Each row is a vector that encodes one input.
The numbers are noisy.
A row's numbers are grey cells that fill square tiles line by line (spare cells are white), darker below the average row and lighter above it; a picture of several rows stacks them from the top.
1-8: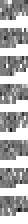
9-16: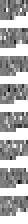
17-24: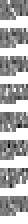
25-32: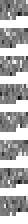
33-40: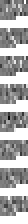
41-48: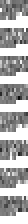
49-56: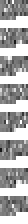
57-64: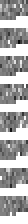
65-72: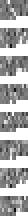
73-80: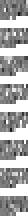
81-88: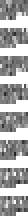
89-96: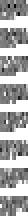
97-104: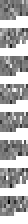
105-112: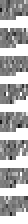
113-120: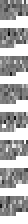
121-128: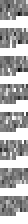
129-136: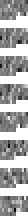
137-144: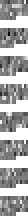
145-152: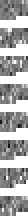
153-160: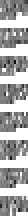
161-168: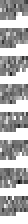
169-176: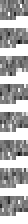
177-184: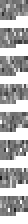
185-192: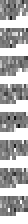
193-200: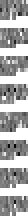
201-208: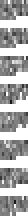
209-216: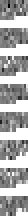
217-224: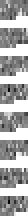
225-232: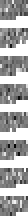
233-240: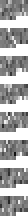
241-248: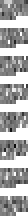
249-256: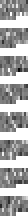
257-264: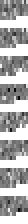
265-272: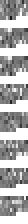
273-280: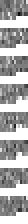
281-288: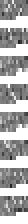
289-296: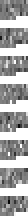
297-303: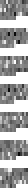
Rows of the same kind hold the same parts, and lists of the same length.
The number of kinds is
2.
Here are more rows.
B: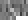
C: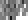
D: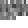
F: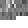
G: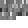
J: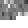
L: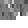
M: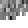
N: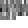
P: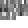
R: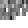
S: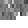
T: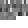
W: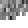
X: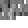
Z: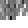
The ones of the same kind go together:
B, D, F, G, J, L, N, P, S, T, X
C, M, R, W, Z

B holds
a point on a 7-point line and four true/false values.
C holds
a point on a 7-point line.
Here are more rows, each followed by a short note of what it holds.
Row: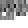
a point on a 7-point line
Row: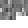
a point on a 7-point line and four true/false values
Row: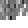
a point on a 7-point line
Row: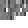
a point on a 7-point line
